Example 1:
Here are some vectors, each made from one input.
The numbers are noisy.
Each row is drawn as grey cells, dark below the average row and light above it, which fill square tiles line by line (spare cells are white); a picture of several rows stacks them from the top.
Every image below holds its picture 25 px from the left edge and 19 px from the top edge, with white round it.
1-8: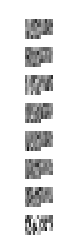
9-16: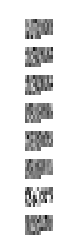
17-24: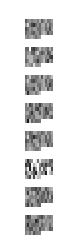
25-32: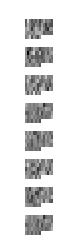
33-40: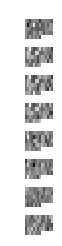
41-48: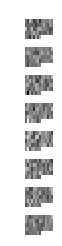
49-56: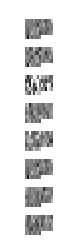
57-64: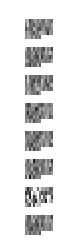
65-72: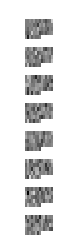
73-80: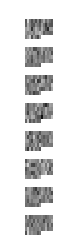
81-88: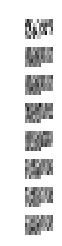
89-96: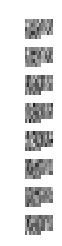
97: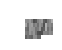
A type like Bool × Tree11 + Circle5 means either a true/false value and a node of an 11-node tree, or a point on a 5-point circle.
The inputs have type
Bool × Bool × Bool × Bool × Tree12 + Unit.
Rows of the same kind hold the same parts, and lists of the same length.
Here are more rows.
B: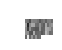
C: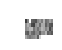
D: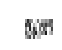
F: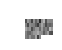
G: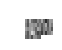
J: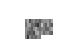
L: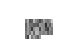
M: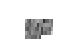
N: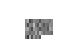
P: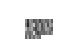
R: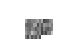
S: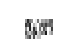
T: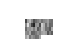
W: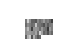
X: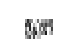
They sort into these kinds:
B, C, F, G, J, L, M, N, P, R, T, W
D, S, X

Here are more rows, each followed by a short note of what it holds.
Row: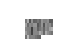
a node of a 12-node tree and four true/false values
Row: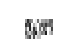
a fixed value
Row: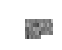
a node of a 12-node tree and four true/false values
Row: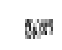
a fixed value
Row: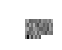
a node of a 12-node tree and four true/false values
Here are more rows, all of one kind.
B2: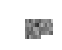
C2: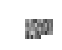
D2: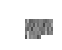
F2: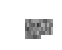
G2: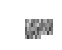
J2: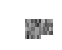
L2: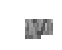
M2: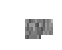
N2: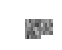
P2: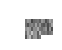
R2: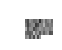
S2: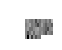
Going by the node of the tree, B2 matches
J2, M2 and N2.
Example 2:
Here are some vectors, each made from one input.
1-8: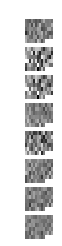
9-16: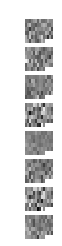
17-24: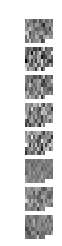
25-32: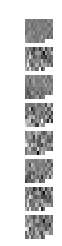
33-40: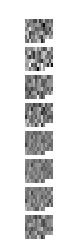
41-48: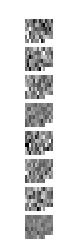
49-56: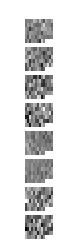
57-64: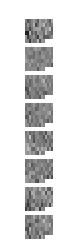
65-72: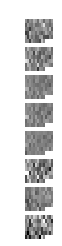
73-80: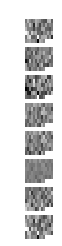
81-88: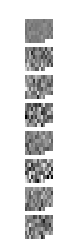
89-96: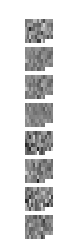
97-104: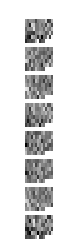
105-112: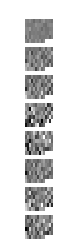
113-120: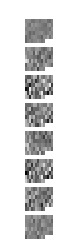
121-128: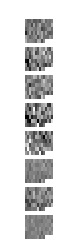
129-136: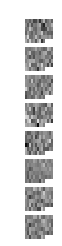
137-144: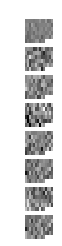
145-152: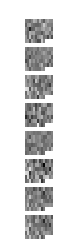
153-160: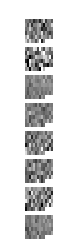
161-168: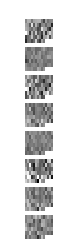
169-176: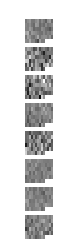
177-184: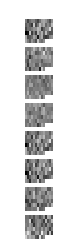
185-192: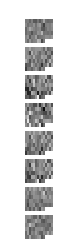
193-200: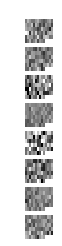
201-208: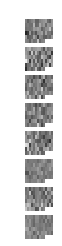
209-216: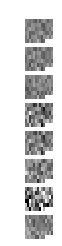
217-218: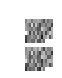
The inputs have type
List2(Line6).
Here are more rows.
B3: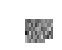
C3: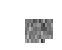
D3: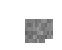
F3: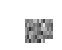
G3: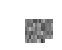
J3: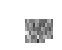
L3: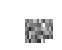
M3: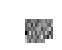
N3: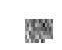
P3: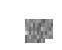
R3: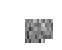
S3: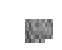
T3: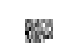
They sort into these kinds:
B3, C3, F3, G3, J3, M3, P3, S3
D3, L3, N3, R3
T3

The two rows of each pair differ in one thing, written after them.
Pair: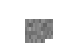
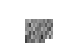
the place on the 6-point line in item 1 of the list
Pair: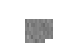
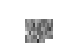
the place on the 6-point line in item 1 of the list
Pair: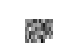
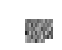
the place on the 6-point line in item 1 of the list
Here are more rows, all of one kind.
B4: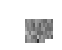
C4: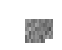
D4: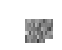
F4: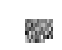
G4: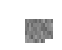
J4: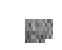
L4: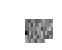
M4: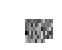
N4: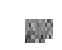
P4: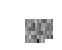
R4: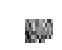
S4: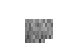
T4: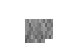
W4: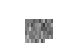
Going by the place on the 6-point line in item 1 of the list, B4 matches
P4, T4 and W4.
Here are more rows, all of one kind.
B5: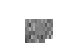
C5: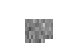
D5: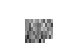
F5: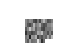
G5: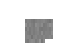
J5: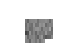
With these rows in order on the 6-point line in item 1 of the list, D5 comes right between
C5 and G5.
